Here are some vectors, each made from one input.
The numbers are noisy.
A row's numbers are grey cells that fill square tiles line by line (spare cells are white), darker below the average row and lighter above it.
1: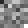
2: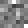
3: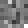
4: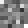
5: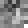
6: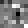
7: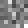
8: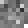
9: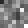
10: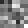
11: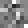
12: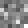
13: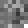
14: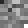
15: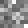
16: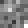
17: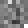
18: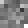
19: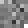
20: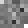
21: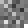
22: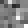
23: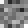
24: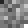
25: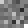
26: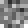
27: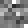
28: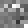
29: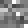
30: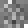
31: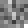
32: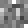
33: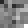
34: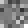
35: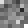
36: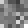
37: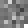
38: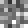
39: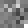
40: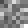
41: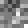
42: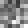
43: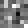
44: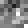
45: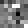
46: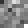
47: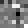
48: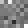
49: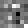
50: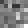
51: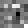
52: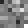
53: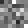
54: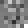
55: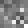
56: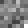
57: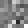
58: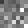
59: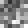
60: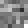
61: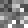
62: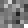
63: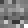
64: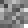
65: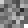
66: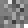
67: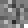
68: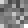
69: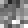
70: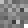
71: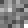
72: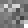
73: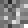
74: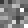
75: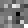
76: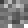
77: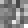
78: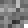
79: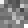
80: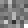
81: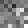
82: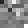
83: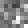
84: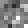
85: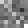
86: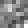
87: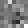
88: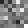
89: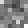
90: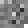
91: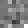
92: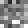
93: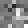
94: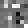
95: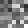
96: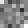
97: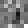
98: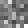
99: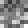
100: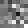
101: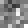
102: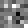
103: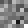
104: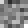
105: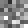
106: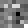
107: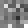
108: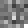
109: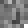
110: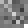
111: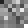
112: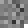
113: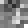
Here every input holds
a point on an 8-point line, together with either one of 5 labels, or a point on a 6-point line.
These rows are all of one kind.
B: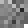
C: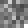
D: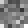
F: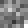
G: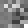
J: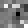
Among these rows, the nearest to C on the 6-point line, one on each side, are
D and J.
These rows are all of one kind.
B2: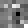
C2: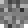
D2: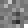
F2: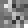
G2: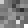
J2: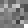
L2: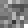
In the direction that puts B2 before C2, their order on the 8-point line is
B2, J2, D2, F2, L2, G2, C2.
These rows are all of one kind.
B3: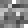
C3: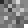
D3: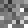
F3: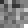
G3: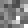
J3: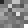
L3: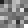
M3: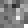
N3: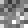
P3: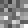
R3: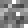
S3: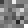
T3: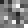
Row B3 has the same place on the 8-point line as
F3, J3 and R3.
